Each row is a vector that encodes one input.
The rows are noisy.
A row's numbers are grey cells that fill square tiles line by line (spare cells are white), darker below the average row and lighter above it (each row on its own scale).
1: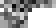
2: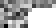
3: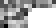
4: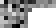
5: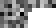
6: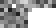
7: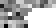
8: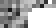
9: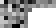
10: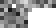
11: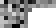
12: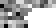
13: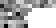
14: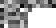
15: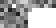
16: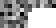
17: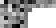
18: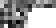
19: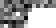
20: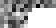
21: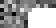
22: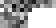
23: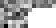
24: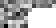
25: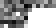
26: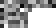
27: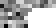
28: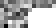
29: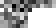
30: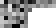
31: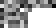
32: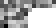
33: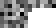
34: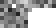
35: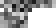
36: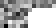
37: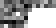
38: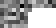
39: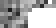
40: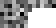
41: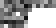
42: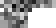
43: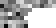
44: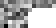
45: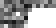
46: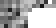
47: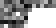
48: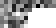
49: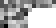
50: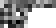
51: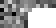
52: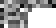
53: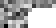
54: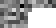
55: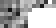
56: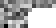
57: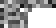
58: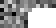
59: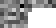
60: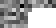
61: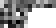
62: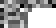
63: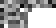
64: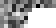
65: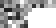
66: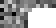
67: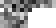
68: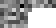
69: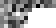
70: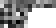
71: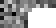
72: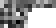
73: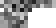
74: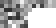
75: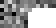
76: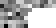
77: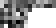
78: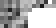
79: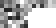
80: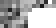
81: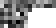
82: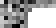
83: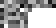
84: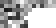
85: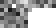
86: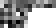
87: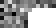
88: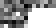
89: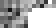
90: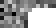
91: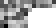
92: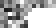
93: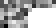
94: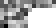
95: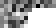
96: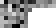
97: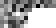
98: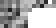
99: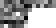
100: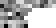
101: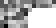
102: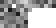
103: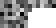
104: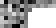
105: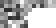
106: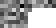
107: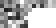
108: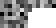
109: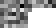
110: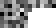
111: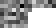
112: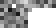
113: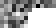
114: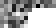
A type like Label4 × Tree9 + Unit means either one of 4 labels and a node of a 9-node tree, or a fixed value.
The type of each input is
Line15.
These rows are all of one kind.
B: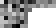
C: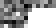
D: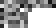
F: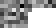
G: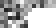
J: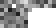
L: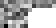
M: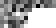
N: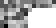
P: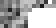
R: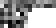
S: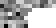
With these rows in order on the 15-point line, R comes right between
C and F.
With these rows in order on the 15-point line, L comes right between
N and S.
